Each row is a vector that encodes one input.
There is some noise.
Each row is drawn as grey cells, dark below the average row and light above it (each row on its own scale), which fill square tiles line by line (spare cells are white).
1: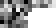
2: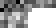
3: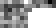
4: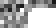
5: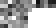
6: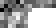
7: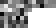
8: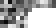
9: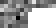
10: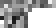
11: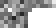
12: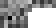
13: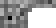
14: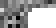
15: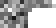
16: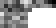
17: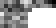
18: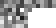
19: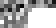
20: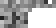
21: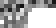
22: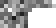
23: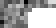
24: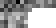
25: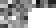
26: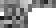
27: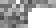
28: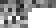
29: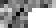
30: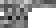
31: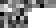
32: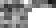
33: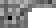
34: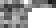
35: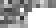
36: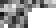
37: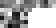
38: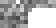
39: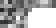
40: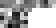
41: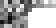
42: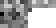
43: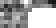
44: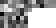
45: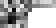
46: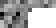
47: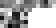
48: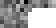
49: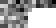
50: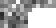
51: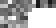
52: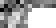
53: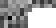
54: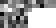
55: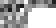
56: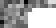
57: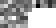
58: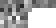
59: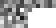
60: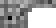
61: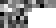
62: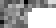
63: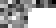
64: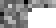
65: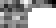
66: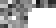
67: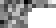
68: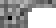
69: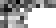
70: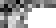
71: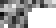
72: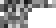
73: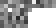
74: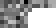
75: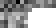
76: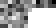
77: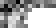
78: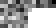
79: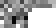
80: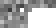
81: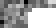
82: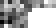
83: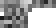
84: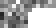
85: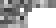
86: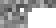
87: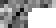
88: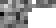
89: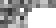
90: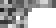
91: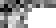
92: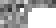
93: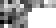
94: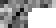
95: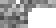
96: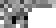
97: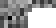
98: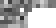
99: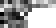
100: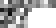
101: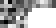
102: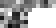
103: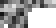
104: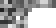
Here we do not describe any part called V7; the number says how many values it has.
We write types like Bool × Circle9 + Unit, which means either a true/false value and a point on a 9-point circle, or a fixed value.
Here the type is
Label6 × (Line6 + V7).
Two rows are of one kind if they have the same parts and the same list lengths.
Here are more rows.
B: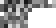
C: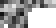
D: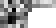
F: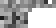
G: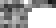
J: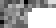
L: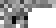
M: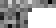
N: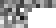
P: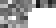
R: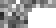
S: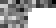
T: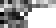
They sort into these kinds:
B, C, D, F, J, L, M, R, T
G, N, P, S

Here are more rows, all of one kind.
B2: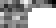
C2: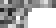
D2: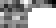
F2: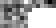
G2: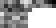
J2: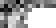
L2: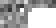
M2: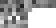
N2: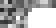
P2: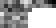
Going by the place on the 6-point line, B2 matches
D2, M2 and N2.
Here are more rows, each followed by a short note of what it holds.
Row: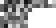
one of 6 labels and a value of V7
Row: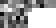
one of 6 labels and a value of V7
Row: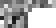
one of 6 labels and a value of V7
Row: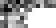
one of 6 labels and a point on a 6-point line
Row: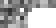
one of 6 labels and a point on a 6-point line
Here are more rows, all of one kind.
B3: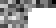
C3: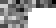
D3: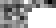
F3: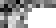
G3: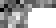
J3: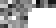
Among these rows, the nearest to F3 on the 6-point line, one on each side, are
D3 and J3.
